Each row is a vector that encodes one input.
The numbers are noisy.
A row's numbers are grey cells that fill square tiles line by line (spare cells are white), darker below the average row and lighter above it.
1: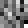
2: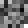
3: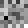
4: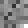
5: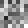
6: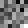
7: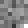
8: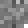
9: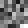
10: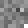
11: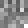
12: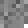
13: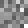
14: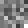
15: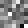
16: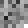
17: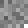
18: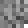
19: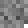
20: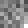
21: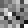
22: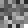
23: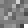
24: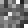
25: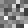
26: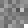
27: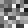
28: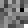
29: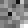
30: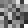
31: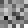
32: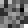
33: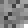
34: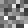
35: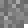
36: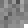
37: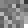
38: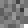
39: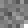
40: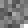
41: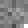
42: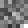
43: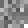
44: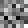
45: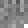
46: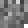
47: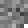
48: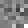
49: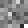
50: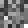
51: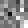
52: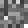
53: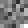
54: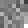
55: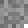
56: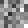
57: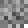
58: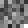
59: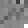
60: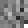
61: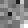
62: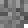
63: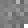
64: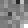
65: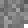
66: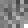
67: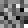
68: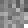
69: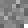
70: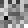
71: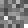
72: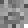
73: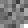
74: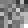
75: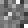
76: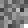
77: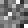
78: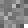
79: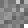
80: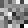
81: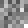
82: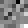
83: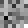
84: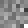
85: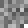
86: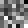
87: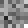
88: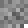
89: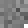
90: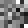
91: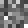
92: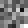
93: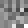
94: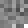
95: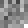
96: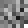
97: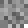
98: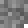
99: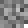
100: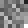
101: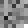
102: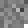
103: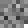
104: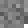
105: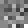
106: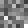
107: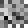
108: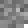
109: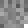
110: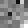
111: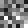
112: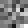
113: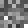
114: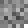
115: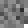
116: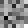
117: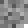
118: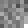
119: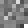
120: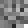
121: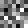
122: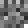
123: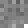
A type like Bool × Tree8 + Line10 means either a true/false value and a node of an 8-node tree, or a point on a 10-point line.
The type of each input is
Bool × List2(Line5).
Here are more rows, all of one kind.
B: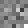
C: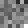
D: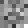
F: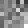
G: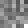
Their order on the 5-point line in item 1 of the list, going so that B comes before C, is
B, F, G, D, C.
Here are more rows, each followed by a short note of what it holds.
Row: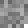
a true/false value, together with a list of one item
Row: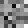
a true/false value, together with a list of two items
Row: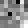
a true/false value, together with a list of one item
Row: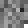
a true/false value, together with the empty list
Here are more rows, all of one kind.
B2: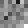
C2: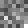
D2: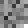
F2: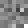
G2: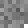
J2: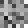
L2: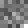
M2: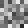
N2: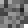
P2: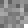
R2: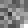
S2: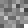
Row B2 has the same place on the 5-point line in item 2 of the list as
G2, J2, N2 and R2.
